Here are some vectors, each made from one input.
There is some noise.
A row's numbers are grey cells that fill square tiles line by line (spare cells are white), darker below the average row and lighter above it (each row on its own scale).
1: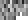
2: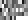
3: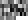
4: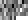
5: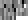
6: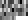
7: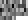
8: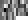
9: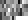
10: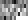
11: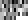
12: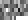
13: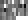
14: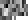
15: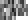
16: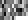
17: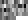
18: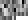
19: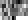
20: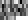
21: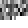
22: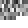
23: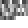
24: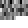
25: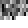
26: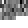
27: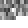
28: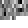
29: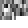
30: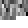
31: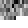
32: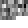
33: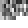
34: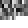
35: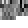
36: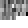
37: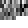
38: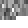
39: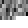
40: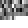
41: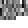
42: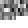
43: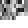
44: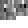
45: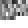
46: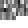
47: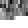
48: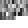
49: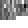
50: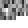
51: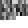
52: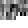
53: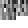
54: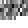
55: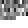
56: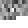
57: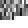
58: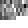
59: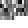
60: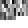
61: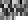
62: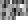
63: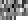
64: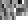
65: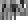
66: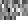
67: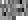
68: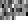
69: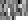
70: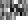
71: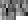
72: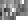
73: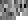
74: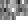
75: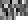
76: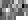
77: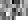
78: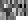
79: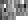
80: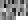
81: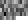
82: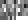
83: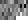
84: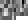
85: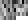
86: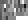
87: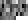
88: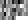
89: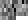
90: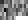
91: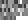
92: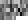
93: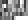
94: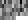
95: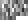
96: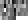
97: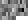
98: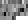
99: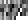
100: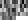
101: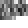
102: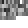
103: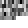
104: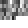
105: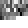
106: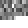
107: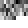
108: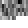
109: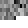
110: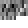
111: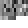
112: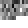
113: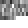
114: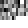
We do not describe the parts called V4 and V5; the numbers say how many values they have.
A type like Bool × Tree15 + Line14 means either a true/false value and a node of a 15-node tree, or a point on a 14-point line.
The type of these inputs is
(Bool × Bool × Bool + V5) × V4 + Label6.
